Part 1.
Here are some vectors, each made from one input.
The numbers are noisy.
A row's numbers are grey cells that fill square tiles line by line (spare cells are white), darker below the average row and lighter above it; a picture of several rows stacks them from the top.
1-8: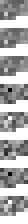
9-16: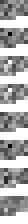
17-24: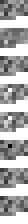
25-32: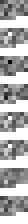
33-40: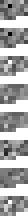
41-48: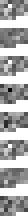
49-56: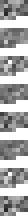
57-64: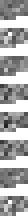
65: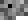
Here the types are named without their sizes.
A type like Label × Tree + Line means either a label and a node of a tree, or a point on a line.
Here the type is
Line.
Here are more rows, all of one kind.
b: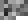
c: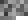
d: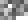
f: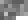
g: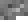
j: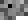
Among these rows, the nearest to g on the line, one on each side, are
f and j.
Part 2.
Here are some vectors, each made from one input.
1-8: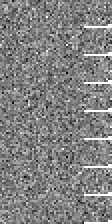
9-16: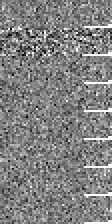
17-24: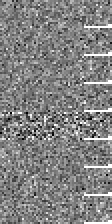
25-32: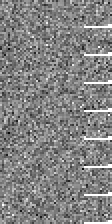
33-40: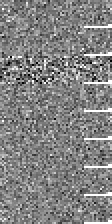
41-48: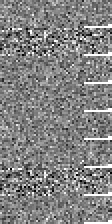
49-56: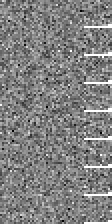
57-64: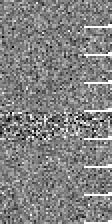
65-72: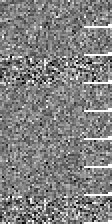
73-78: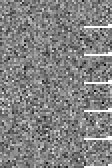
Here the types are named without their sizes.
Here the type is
Circle + Unit.
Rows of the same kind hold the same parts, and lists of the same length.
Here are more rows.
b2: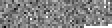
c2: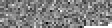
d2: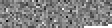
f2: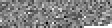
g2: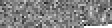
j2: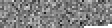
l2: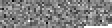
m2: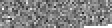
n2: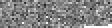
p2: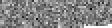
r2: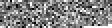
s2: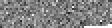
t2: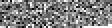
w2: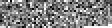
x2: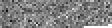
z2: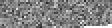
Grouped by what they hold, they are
b2, c2, d2, f2, g2, j2, l2, m2, n2, p2, s2, x2, z2
r2, t2, w2

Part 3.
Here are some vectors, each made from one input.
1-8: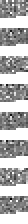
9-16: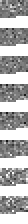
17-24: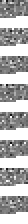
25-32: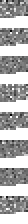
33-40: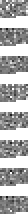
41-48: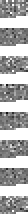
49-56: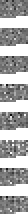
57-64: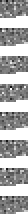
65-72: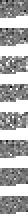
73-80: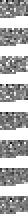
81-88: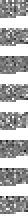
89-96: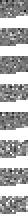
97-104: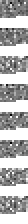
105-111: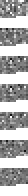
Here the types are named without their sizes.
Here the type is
Line.
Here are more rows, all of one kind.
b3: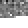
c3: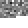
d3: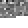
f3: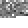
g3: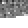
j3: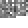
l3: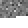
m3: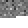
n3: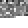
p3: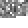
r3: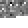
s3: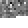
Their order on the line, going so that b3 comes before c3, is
n3, d3, b3, g3, m3, l3, s3, r3, c3, j3, p3, f3.
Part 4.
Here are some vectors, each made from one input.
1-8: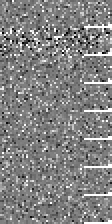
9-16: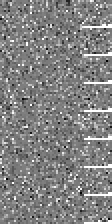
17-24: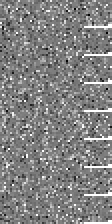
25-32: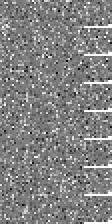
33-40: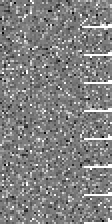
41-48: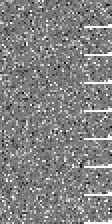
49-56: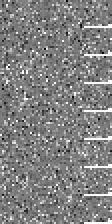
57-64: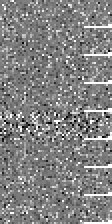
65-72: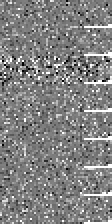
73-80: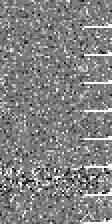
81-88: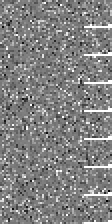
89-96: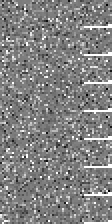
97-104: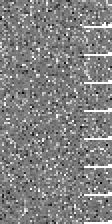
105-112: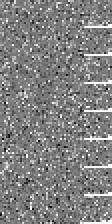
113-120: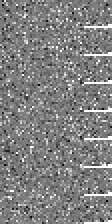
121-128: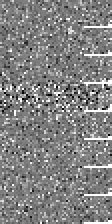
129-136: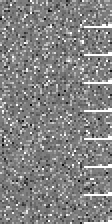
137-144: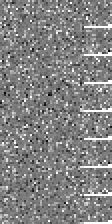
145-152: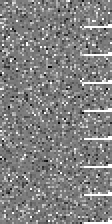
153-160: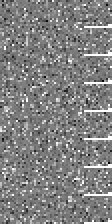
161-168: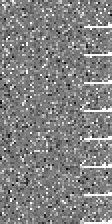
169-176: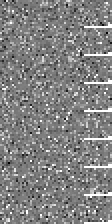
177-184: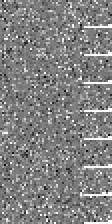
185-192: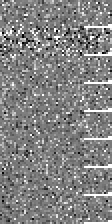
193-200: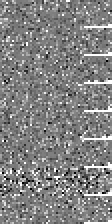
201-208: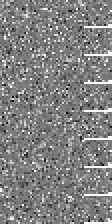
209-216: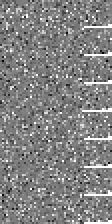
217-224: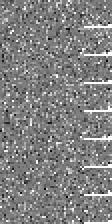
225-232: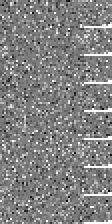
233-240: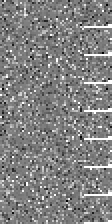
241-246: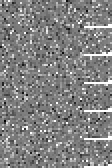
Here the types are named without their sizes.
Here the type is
Circle + Unit.
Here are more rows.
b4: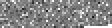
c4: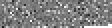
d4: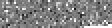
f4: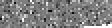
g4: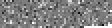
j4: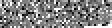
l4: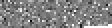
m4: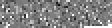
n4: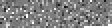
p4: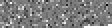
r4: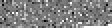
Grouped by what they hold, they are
b4, c4, d4, f4, g4, l4, m4, n4, p4, r4
j4

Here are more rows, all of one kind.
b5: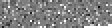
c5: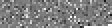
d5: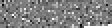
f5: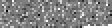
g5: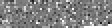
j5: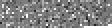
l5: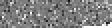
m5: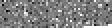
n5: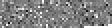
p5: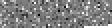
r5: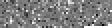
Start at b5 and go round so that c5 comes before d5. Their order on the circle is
b5, g5, p5, f5, c5, j5, l5, m5, d5, n5, r5.
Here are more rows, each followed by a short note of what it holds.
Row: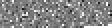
a point on a circle
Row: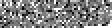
a fixed value
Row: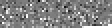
a point on a circle
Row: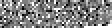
a fixed value
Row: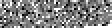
a fixed value
